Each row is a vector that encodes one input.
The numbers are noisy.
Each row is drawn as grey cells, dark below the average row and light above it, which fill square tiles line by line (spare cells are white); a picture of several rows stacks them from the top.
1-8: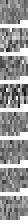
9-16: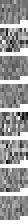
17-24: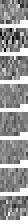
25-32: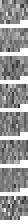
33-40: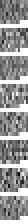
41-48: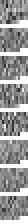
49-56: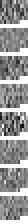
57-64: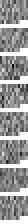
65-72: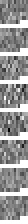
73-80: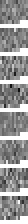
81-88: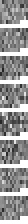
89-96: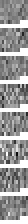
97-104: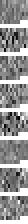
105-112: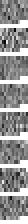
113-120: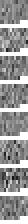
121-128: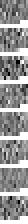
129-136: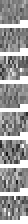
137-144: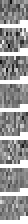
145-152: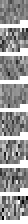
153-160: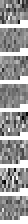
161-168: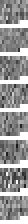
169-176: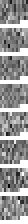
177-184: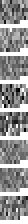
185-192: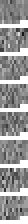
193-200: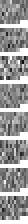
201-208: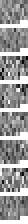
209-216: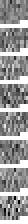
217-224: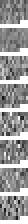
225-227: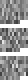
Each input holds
a list of up to two items, each either a point on a 5-point circle, or a point on an 11-point circle.
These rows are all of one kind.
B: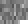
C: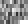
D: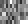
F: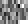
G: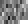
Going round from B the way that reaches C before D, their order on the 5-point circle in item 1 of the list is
B, F, C, D, G.
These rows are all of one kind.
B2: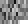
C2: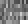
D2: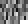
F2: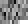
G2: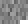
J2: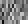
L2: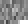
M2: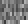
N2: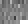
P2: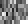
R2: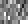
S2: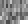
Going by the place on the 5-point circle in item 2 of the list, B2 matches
J2, P2, R2 and S2.
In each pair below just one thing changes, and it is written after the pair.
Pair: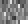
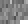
the place on the 5-point circle in item 2 of the list
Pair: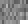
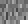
the place on the 5-point circle in item 1 of the list
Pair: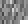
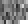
the place on the 5-point circle in item 2 of the list
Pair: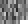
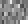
the place on the 5-point circle in item 2 of the list
